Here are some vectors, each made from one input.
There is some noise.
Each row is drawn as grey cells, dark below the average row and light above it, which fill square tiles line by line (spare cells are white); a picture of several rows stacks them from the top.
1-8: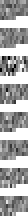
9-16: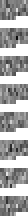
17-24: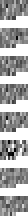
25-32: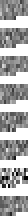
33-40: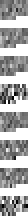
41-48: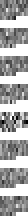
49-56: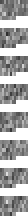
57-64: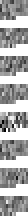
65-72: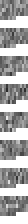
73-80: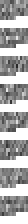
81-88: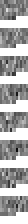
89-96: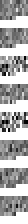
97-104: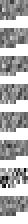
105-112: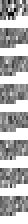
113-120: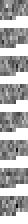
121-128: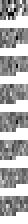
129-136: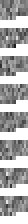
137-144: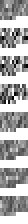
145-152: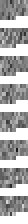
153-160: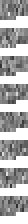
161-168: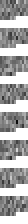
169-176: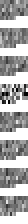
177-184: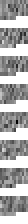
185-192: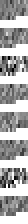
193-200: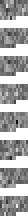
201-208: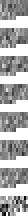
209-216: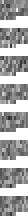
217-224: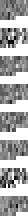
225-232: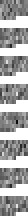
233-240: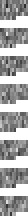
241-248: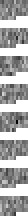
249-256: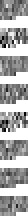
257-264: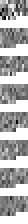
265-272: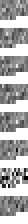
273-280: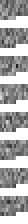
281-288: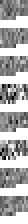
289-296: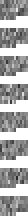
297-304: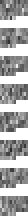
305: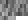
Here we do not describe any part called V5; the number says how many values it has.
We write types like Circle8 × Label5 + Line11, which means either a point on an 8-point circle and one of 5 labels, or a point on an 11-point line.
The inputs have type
Line7 + Line13 × List2(V5).
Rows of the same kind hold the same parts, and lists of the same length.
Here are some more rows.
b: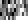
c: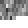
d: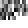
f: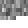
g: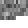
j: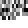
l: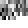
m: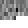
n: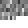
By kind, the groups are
b, d, j, l
c, n
f, m
g

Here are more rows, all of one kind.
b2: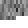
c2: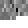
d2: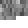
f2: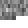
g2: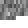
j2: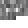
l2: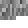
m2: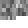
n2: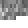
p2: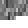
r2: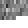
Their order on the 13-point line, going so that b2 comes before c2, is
j2, r2, p2, g2, b2, f2, c2, l2, d2, m2, n2.
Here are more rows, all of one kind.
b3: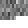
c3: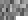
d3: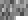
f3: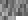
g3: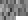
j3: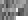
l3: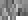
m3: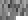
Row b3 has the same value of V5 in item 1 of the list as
f3 and g3.
